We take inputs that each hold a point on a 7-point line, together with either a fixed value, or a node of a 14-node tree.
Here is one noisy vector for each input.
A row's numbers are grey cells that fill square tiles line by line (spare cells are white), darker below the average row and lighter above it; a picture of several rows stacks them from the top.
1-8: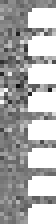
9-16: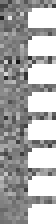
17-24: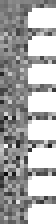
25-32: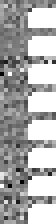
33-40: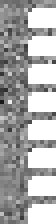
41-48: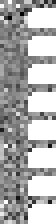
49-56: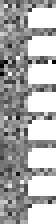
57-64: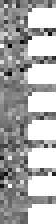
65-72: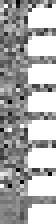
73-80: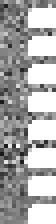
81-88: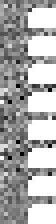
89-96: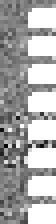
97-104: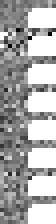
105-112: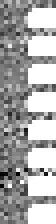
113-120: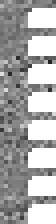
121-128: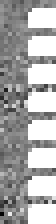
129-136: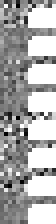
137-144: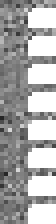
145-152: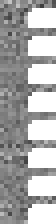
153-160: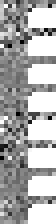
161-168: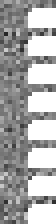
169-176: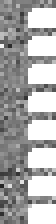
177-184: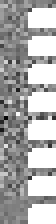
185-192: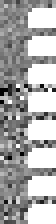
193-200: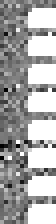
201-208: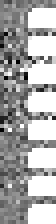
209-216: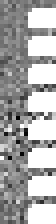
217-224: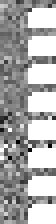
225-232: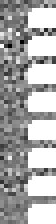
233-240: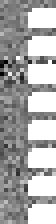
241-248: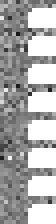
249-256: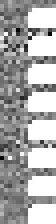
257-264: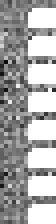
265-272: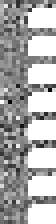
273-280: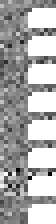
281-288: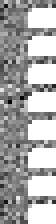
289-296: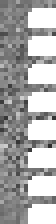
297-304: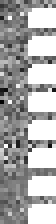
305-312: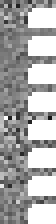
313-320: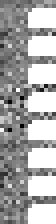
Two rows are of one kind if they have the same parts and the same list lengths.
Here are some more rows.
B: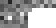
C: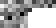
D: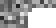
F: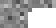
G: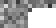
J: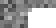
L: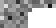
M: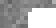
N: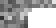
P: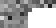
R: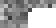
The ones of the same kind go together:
B, F, G, J, L, M, N, P, R
C, D

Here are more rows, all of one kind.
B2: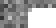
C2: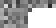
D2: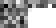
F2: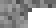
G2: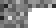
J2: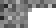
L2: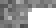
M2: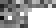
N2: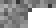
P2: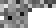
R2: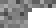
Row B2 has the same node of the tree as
C2, M2 and R2.
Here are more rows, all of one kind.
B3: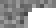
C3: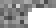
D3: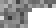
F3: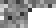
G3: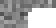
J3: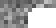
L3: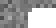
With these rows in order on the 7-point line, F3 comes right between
C3 and G3.
